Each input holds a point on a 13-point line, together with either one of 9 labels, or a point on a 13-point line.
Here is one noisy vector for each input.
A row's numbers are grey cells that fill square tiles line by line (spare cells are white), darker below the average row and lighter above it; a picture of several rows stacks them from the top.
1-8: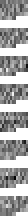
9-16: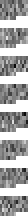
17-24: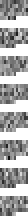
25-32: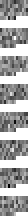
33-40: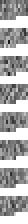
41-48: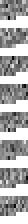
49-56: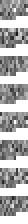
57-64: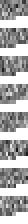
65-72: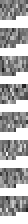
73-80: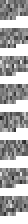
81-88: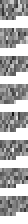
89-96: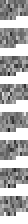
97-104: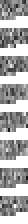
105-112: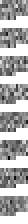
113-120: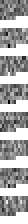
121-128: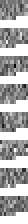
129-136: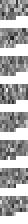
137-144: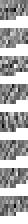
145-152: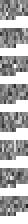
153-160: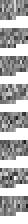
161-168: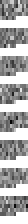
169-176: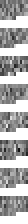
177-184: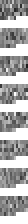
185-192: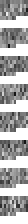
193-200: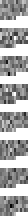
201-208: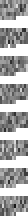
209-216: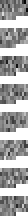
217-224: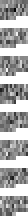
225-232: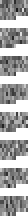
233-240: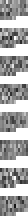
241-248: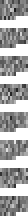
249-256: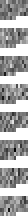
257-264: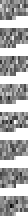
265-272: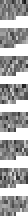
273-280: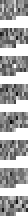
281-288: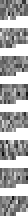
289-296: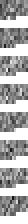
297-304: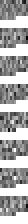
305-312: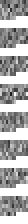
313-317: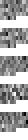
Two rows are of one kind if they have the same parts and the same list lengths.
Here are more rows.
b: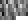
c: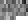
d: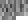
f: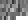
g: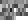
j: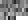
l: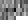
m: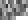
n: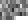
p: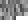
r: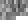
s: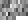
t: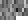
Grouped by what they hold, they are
b, c, g, l, n, s
d, f, j, m, p, r, t

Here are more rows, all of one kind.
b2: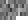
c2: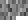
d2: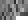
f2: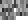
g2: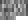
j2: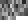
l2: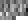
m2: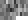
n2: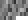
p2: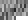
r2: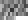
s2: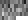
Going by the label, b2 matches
c2, d2, m2 and n2.
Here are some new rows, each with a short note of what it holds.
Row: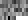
a point on each of two 13-point lines
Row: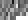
a point on each of two 13-point lines
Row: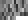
one of 9 labels and a point on a 13-point line
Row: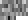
a point on each of two 13-point lines
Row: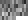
one of 9 labels and a point on a 13-point line
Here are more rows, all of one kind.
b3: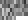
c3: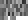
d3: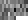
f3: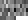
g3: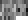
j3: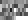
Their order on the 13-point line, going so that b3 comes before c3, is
b3, j3, d3, f3, g3, c3.
